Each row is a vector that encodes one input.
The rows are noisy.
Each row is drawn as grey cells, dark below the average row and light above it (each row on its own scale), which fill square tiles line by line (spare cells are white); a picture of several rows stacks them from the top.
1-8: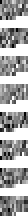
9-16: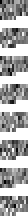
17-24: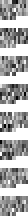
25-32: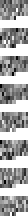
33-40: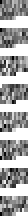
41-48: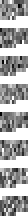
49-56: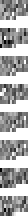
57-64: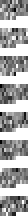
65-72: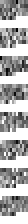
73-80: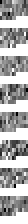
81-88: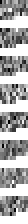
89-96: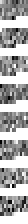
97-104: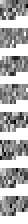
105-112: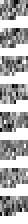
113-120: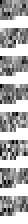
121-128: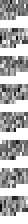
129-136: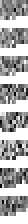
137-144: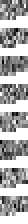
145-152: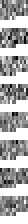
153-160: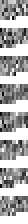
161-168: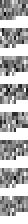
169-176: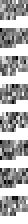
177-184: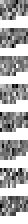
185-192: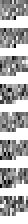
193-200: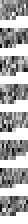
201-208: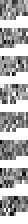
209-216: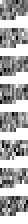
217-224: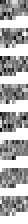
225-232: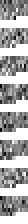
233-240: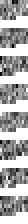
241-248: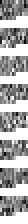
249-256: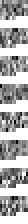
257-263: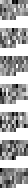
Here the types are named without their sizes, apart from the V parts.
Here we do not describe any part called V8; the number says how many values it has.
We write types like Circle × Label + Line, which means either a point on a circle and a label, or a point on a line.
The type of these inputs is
Bool × V8 + List(Circle) + Tree.
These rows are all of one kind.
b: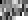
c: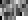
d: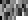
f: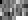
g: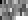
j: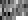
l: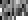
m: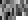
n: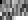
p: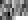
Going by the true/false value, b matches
g, n and p.
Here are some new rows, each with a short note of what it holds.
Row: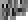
the empty list
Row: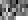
a list of two items
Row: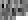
the empty list
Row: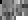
a true/false value and a value of V8
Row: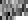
a true/false value and a value of V8
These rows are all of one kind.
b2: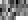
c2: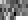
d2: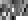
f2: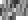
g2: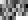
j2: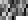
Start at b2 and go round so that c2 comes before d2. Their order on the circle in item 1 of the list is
b2, c2, g2, f2, d2, j2.
